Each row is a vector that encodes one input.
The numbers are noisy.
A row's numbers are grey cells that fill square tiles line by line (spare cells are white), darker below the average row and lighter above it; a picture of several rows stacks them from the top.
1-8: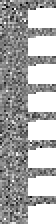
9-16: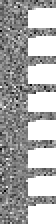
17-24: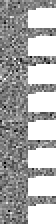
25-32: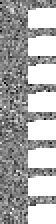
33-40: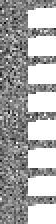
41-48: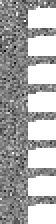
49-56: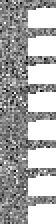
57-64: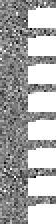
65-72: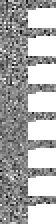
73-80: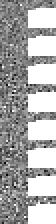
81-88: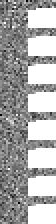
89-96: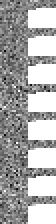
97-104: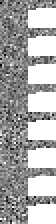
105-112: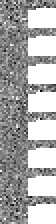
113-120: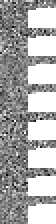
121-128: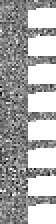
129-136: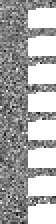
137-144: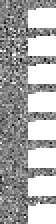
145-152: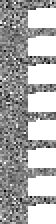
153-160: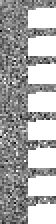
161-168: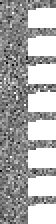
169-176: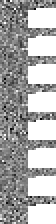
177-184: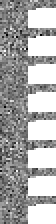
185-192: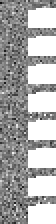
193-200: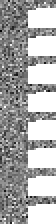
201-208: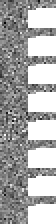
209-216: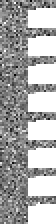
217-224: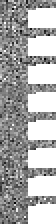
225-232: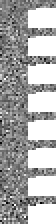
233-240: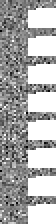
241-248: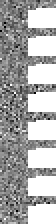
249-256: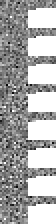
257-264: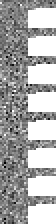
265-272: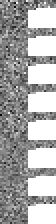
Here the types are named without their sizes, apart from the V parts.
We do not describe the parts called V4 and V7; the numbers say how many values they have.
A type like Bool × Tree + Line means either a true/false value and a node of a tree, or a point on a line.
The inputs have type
((Bool × Bool × Bool + V7) × V4 + Line) × Tree.
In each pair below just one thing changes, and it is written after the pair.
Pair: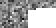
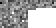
the value of V7
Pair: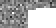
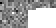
the value of V4
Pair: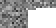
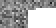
the value of V4
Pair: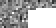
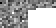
the value of V4
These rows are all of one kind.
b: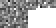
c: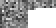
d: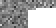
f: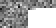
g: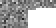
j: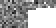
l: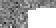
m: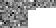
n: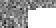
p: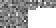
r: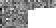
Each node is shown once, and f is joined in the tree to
d and m.
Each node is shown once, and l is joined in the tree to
d and g.
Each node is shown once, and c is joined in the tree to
r.
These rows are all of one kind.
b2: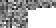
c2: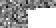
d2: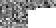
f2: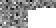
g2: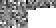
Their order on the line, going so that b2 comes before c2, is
b2, f2, d2, g2, c2.
